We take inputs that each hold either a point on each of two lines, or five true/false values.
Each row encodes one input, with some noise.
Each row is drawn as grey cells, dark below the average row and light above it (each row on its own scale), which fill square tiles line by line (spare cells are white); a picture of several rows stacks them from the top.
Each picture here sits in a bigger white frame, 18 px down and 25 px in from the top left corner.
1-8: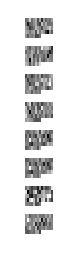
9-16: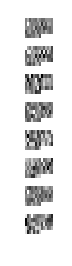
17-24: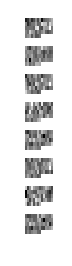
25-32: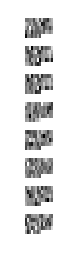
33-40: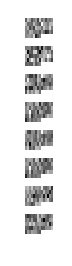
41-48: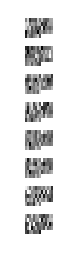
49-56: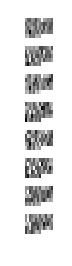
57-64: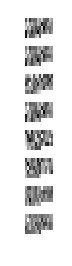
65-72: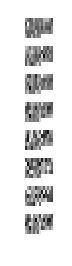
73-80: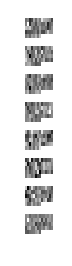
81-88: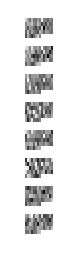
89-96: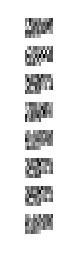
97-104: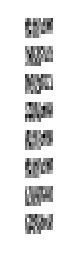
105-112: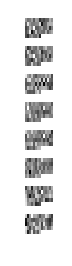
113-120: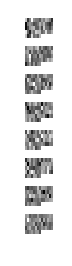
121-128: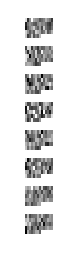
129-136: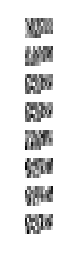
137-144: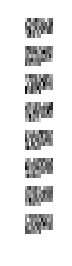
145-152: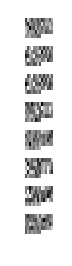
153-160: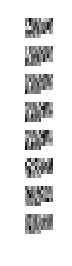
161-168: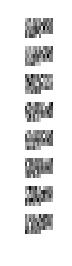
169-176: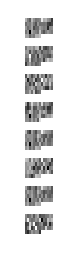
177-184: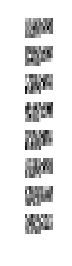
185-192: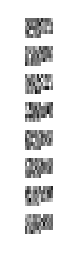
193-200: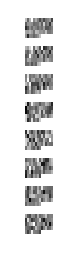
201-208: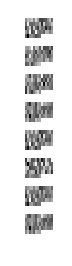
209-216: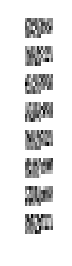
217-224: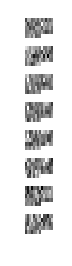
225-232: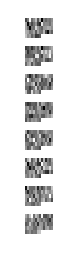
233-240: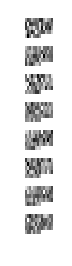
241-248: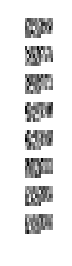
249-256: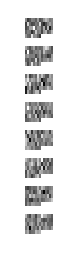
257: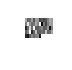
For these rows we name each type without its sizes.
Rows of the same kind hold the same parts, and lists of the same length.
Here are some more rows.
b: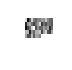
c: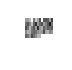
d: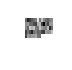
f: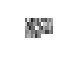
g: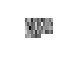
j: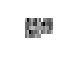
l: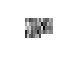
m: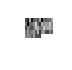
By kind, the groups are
b, c, d, j, l
f, g, m

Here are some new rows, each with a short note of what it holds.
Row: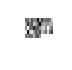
a point on each of two lines
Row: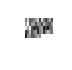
five true/false values
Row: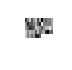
a point on each of two lines
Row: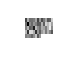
a point on each of two lines
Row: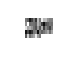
five true/false values
